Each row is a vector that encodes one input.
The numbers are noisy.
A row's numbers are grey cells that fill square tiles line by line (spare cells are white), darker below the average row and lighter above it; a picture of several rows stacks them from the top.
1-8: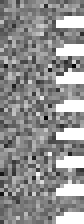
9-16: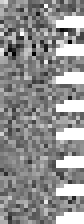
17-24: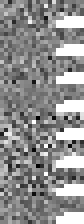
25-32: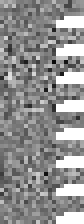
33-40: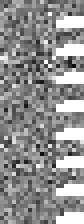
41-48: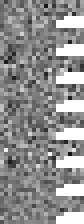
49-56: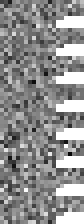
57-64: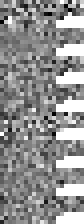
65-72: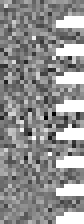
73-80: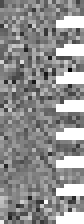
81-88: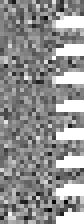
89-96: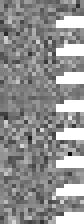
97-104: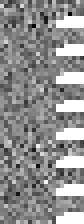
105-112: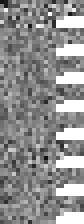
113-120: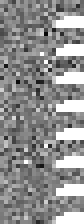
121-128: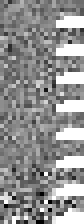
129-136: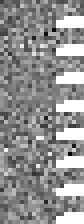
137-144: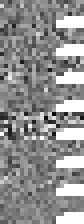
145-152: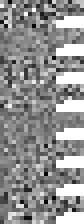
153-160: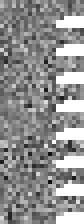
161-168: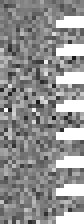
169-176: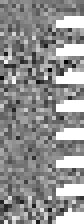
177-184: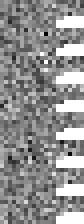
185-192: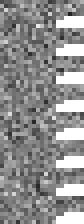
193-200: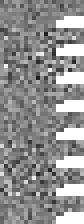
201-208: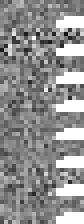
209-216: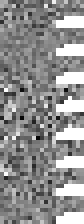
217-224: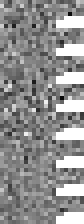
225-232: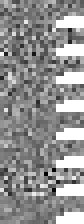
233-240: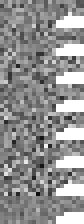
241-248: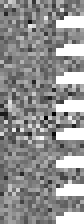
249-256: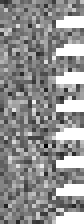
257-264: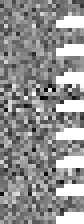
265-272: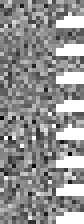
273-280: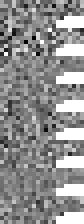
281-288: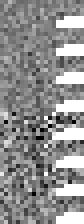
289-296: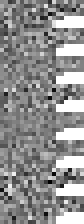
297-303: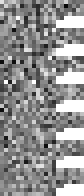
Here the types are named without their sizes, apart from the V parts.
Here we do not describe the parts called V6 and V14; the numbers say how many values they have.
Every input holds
either a point on a circle and a value of V6, or a point on a line and a value of V14.
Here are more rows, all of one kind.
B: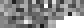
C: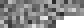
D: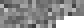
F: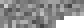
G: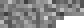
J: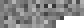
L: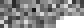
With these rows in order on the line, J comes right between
F and G.
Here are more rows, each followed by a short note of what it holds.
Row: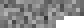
a point on a circle and a value of V6
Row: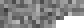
a point on a line and a value of V14
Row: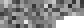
a point on a line and a value of V14
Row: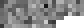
a point on a line and a value of V14
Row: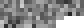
a point on a line and a value of V14
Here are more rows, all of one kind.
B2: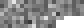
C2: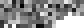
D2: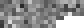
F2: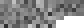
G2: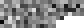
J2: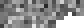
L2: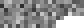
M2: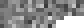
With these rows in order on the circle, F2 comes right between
G2 and M2.
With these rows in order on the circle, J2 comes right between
B2 and L2.
